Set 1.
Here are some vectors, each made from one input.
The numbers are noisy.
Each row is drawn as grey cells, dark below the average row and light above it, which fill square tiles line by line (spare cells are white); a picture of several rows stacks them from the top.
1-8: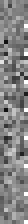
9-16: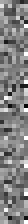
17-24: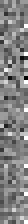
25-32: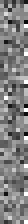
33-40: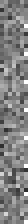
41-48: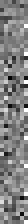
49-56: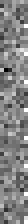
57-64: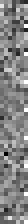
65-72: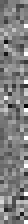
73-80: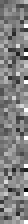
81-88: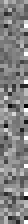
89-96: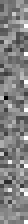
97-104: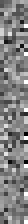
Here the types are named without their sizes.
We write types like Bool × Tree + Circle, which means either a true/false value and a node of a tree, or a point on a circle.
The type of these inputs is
(Bool × Bool × Bool + Unit) × Line.
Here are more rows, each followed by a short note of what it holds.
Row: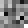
a point on a line
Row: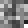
a point on a line
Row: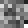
a point on a line
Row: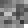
a point on a line and three true/false values
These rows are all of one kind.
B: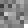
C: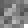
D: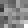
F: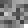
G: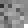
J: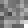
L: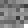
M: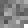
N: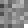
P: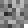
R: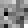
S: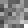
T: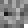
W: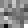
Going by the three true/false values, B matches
G, N and P.
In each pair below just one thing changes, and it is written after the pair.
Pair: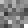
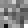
one of the three true/false values
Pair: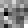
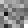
one of the three true/false values
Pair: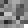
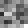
one of the three true/false values
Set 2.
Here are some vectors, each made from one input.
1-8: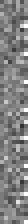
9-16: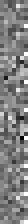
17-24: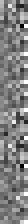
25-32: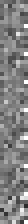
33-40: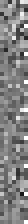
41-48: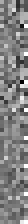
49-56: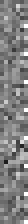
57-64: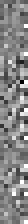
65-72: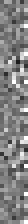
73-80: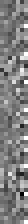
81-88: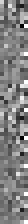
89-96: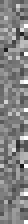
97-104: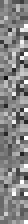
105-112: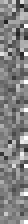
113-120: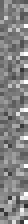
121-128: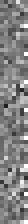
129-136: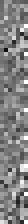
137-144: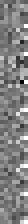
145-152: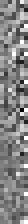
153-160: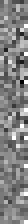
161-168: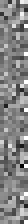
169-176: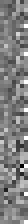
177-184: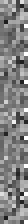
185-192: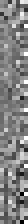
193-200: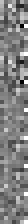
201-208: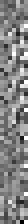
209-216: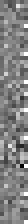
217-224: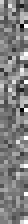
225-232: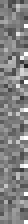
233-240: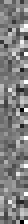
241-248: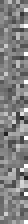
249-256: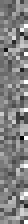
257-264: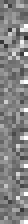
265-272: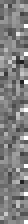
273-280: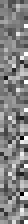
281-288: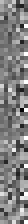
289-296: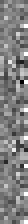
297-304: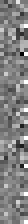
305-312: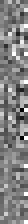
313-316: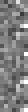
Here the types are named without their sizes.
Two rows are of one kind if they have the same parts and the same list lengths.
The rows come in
2 kinds.
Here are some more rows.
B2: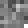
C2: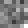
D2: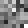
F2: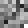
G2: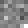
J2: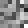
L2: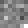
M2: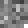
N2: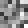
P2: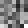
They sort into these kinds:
B2, C2, G2, L2, M2
D2, F2, J2, N2, P2

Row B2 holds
four true/false values.
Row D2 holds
a point on a line.
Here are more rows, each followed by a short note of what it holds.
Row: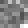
four true/false values
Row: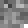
four true/false values
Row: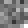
four true/false values
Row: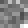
four true/false values
